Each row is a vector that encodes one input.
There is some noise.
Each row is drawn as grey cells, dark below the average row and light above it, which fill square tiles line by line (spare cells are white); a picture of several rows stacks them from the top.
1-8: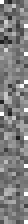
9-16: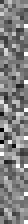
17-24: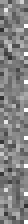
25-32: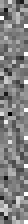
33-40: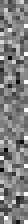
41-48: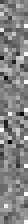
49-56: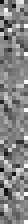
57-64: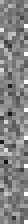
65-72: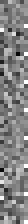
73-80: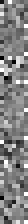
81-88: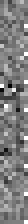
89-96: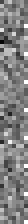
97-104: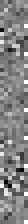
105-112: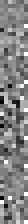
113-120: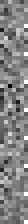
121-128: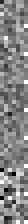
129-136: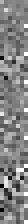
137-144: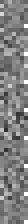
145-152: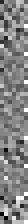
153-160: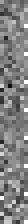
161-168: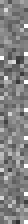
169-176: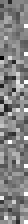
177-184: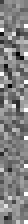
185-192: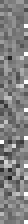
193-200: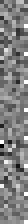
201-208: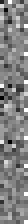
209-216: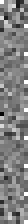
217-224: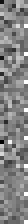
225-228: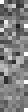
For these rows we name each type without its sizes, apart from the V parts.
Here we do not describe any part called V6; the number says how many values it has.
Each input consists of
five true/false values, together with either a point on a line, or a value of V6.
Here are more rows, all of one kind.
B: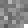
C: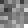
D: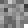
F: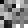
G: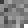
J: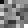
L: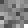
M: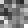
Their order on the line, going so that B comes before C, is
J, B, L, D, F, M, C, G.
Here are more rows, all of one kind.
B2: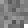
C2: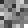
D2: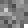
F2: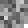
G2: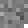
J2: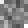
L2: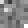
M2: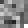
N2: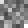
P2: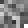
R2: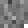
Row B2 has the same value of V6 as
C2, F2, G2 and J2.
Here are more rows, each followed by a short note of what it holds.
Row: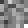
a point on a line and five true/false values
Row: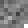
a point on a line and five true/false values
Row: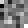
a point on a line and five true/false values
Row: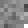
a point on a line and five true/false values
